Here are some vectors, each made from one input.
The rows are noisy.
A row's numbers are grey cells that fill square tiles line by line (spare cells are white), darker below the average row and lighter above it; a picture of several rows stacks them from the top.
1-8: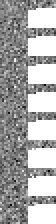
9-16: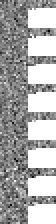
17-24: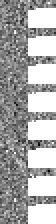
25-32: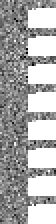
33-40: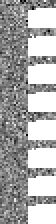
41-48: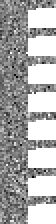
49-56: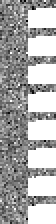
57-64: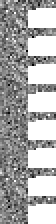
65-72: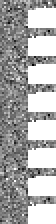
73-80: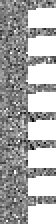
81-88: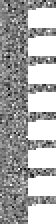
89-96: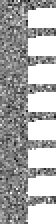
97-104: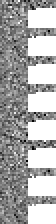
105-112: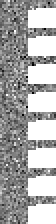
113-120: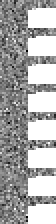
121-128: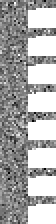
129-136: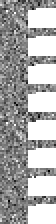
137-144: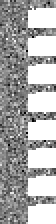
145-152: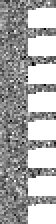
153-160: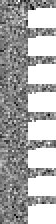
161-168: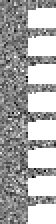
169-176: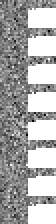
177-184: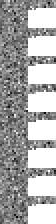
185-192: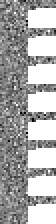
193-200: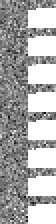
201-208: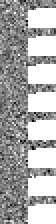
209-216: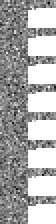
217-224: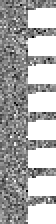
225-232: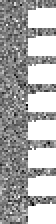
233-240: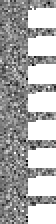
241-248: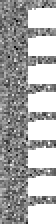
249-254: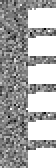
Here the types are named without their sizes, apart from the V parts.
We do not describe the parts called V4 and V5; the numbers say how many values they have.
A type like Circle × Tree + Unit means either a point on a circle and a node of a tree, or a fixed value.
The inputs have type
Bool × (Circle + Unit) × Label × V4 + (Line + V5) × (Tree + Unit).
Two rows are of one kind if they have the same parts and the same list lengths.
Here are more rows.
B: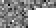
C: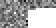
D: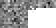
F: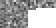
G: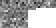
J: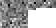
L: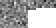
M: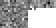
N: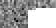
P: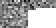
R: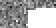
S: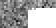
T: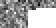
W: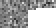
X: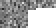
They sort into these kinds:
B, G, J
C, P, T
D, M
F, W, X
L, R
N, S

